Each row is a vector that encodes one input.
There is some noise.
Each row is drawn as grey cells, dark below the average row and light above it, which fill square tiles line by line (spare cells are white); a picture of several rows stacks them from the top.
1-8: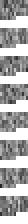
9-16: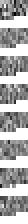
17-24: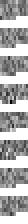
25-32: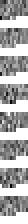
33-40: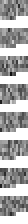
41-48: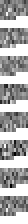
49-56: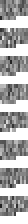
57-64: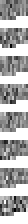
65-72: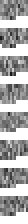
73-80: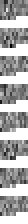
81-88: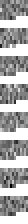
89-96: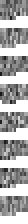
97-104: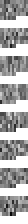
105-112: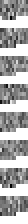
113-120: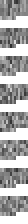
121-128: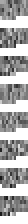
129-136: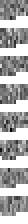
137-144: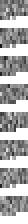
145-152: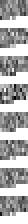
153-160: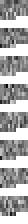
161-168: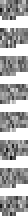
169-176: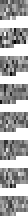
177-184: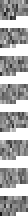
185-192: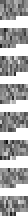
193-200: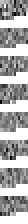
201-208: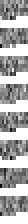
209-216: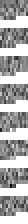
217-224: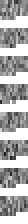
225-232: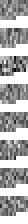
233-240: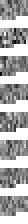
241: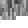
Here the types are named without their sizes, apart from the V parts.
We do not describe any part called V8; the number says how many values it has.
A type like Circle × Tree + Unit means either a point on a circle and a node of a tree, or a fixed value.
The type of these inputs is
List(Bool × (Line + V8)).
